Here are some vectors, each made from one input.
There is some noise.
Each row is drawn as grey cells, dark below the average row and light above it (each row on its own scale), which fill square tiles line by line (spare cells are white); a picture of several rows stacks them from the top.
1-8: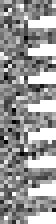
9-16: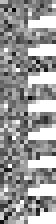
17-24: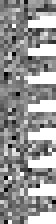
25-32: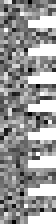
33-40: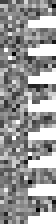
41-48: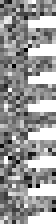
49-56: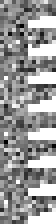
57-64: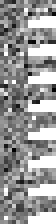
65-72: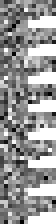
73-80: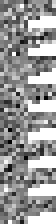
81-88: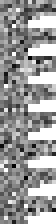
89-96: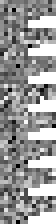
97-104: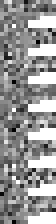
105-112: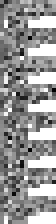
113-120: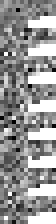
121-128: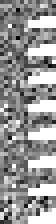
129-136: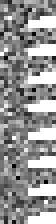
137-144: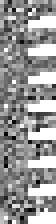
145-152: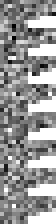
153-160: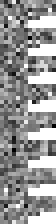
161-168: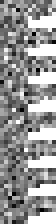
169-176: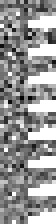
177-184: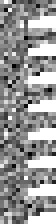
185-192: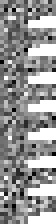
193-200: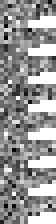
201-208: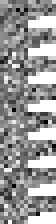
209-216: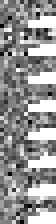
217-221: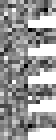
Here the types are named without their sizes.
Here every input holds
a label, together with either a fixed value, or four true/false values.
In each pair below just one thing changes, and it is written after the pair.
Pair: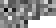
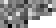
one of the four true/false values
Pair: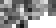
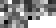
one of the four true/false values
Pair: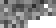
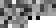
the label
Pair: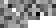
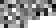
the label
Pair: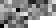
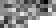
one of the four true/false values
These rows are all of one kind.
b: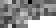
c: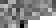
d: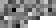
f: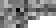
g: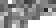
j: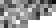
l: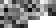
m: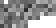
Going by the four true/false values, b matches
g and j.
